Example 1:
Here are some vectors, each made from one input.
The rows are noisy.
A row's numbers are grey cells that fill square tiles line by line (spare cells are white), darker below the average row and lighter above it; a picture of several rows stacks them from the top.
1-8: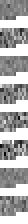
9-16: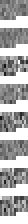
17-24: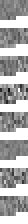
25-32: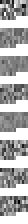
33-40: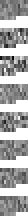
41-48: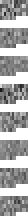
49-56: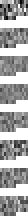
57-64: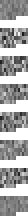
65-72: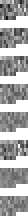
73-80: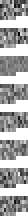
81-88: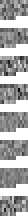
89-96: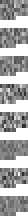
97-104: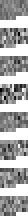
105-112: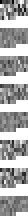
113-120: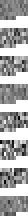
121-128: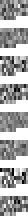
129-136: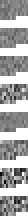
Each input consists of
a point on a 10-point line, together with either a point on a 15-point circle, or a fixed value.
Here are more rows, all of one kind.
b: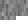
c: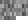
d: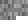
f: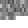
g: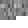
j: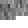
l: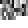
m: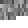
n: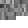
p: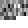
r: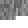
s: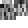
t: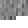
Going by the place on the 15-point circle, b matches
l, n and s.
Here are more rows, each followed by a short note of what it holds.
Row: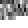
a point on a 10-point line
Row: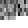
a point on a 15-point circle and a point on a 10-point line
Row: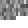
a point on a 10-point line
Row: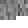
a point on a 15-point circle and a point on a 10-point line
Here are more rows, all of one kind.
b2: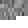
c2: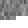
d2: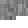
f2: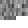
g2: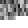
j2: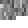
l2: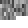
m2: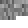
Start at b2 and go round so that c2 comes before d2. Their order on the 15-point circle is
b2, f2, l2, c2, g2, m2, d2, j2.
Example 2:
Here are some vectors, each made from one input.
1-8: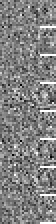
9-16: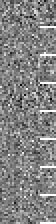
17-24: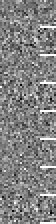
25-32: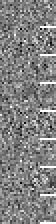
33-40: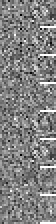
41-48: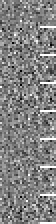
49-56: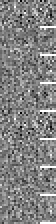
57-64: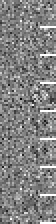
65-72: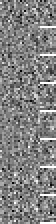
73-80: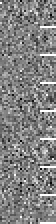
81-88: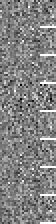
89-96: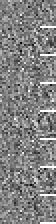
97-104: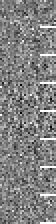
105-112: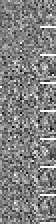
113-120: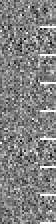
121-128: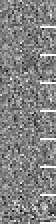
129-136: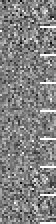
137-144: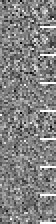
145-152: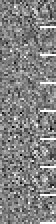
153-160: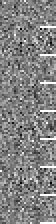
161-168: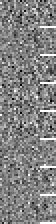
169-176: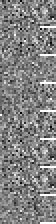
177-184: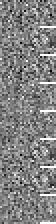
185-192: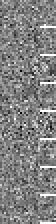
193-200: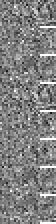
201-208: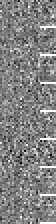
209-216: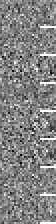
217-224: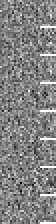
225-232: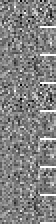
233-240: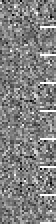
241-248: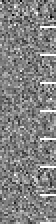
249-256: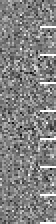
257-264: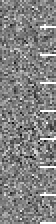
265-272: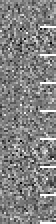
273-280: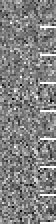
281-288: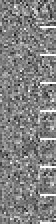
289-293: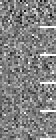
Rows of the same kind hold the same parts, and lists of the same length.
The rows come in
2 kinds.
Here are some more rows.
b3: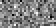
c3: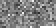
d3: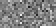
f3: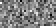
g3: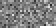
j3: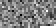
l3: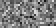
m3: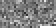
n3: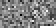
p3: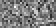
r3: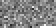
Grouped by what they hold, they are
b3, f3, j3, l3, n3, p3
c3, d3, g3, m3, r3

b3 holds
a node of a 9-node tree.
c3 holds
a point on a 16-point circle.
